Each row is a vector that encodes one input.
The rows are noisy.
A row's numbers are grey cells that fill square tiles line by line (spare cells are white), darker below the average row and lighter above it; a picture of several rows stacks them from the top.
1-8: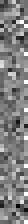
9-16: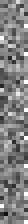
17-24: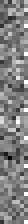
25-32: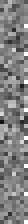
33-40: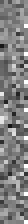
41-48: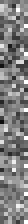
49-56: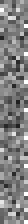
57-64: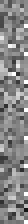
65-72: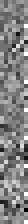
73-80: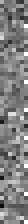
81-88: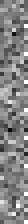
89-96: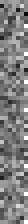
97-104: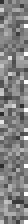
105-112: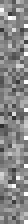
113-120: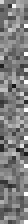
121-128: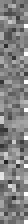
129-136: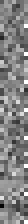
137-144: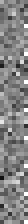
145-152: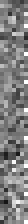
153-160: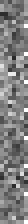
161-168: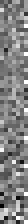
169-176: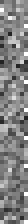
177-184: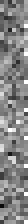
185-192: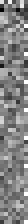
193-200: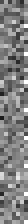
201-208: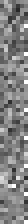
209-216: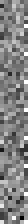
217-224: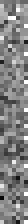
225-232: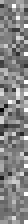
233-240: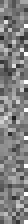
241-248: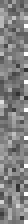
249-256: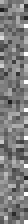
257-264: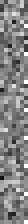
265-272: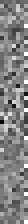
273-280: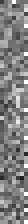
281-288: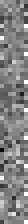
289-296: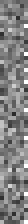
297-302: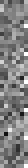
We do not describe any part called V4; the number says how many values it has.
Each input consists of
a value of V4, together with either a node of a 9-node tree, or a list of up to two points on a 12-point line.
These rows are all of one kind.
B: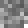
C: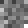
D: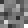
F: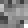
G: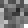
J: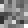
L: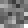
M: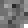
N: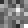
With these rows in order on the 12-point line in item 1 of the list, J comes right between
C and D.
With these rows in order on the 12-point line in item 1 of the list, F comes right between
C and L.
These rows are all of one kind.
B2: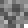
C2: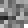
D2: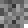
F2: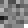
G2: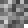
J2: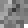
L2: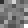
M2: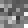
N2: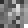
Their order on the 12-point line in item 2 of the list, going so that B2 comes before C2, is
M2, D2, N2, F2, B2, J2, C2, L2, G2.
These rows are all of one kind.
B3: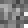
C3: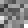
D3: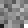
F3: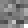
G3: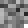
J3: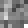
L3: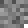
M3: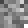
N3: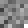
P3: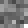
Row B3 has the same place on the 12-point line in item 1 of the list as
J3, L3 and P3.
